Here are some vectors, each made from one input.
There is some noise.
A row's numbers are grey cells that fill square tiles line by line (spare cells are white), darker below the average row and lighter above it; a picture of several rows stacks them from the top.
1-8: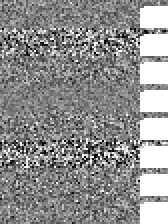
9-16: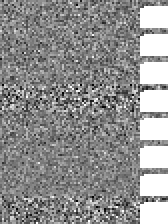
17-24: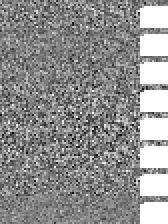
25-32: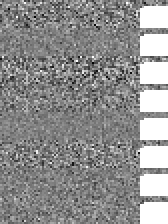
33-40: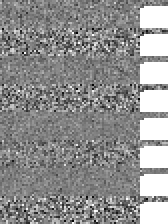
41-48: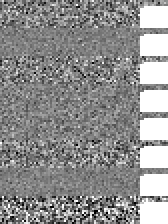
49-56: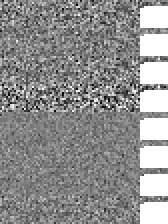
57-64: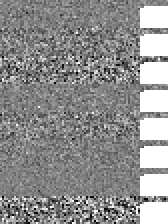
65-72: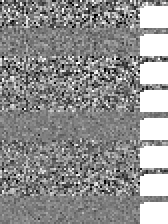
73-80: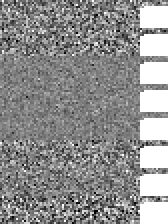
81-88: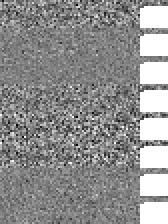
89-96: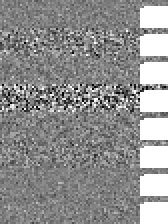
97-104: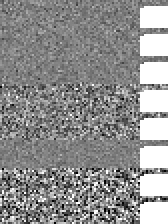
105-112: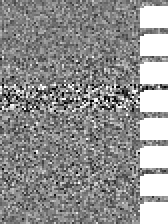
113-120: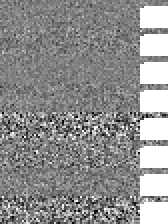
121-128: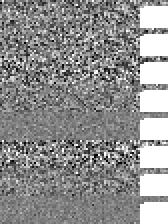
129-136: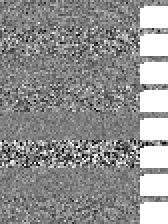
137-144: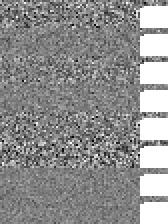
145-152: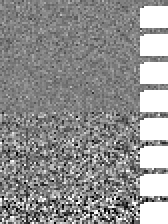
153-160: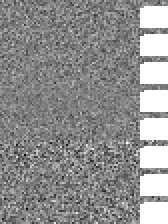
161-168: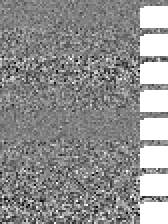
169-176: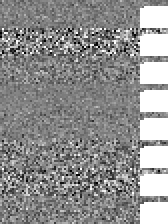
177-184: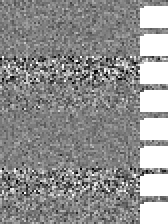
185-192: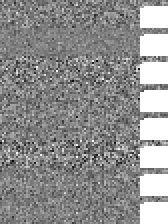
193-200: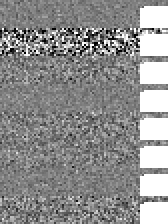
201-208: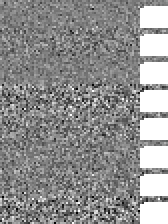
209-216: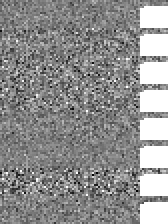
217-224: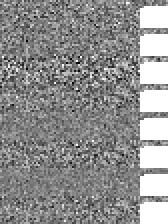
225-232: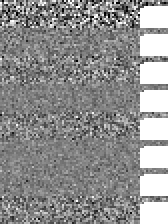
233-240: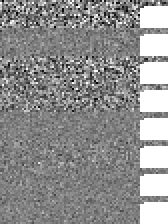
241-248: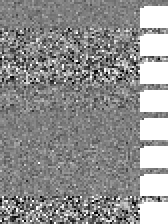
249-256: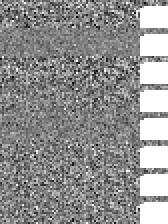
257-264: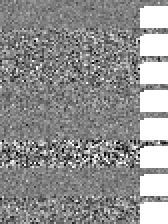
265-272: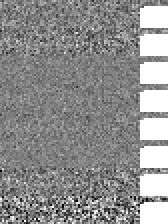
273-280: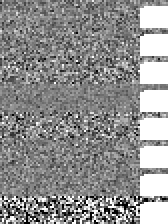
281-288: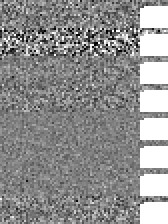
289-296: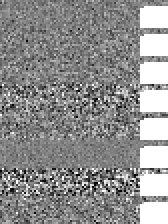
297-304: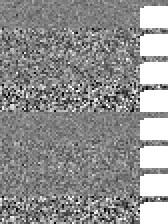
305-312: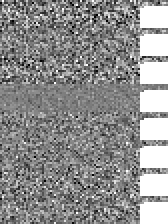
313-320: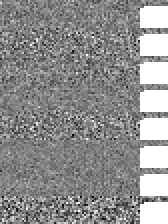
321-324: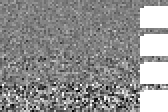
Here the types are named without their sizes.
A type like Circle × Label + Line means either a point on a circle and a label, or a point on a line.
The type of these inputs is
Circle + List(Circle + Line).
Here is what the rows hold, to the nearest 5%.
About 15% of them hold a point on a circle. The rest are lists of items, each either a point on a circle, or a point on a line.
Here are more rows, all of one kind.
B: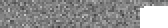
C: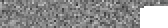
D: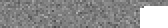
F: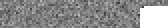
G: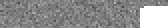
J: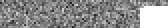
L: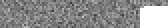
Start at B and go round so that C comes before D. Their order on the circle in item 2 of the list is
B, C, G, F, D, J, L.
